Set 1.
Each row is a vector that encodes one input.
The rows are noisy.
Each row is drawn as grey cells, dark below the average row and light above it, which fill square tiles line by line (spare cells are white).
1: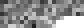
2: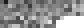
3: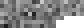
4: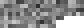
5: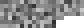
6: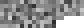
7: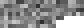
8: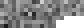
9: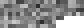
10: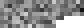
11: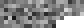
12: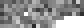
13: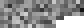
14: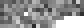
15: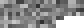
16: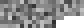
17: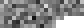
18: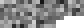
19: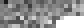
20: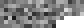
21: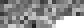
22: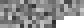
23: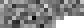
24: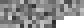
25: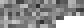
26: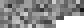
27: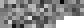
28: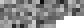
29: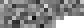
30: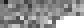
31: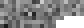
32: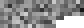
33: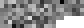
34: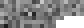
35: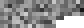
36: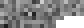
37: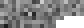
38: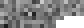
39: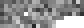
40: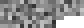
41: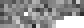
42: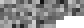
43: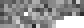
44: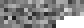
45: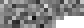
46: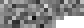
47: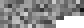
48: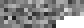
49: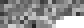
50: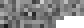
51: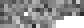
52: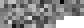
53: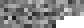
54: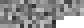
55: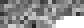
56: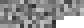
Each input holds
a point on an 11-point circle.
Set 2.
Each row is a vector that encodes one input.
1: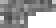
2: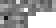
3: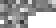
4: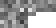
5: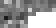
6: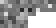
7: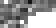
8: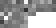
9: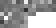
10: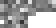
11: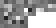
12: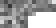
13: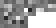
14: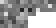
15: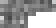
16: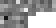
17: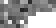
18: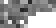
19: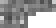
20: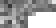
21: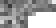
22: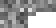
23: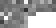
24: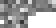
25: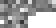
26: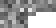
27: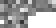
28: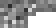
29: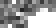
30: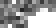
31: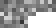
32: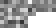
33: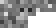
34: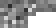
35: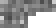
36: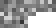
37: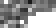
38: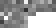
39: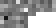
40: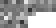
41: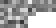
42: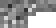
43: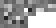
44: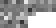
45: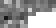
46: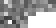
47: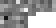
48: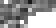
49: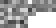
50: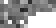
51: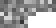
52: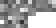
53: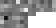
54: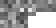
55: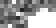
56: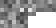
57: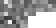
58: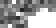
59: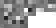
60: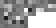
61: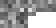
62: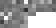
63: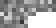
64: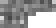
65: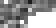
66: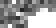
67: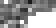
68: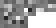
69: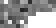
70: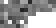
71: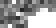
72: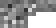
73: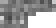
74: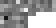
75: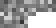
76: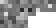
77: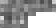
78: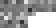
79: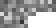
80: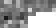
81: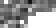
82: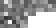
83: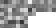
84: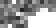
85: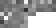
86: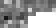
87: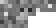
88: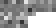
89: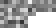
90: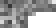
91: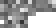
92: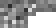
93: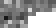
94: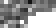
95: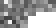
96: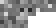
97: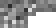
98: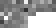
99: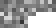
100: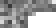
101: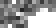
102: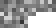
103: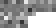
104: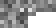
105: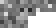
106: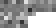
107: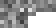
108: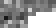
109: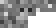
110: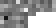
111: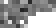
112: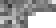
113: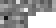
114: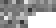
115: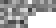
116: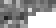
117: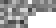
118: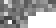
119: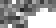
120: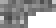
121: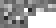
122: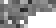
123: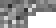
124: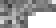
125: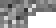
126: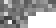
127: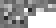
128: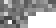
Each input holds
either a fixed value, or four true/false values.
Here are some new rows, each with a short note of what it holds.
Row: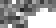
a fixed value
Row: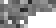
four true/false values
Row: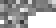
four true/false values
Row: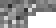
four true/false values
